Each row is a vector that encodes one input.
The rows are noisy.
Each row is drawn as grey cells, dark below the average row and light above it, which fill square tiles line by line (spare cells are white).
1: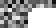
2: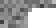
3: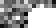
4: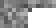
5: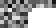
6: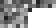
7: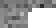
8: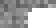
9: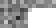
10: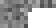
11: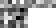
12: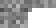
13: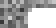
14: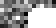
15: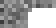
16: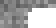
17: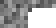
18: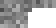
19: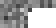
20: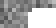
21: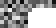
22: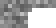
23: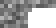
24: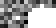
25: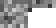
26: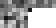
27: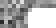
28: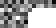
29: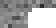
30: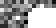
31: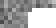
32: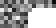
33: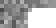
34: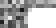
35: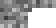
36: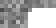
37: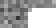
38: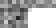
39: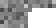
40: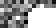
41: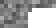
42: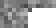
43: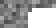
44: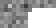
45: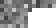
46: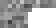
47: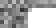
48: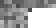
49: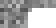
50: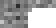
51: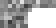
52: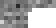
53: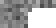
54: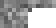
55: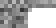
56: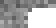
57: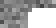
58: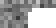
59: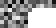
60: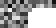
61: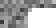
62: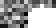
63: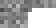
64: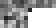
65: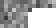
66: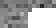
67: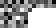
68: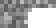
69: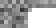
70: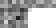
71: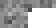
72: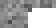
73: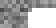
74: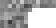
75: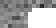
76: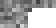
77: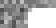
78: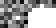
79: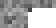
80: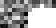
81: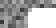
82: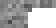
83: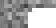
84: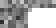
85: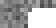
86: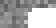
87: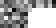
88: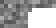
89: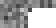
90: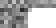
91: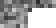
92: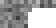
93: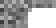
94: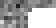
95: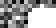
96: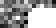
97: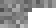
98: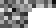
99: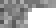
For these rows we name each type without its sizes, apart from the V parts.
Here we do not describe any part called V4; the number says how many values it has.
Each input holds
either a label and a true/false value, or a value of V4.
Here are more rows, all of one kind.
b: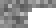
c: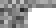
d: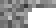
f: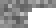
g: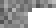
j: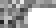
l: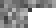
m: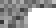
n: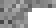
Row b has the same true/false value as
d, f and l.
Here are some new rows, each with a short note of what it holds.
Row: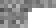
a label and a true/false value
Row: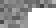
a label and a true/false value
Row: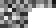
a value of V4
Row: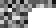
a value of V4
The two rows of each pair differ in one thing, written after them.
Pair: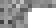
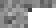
the true/false value
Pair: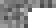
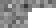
the label
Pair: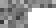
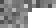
the label
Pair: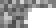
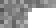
the true/false value
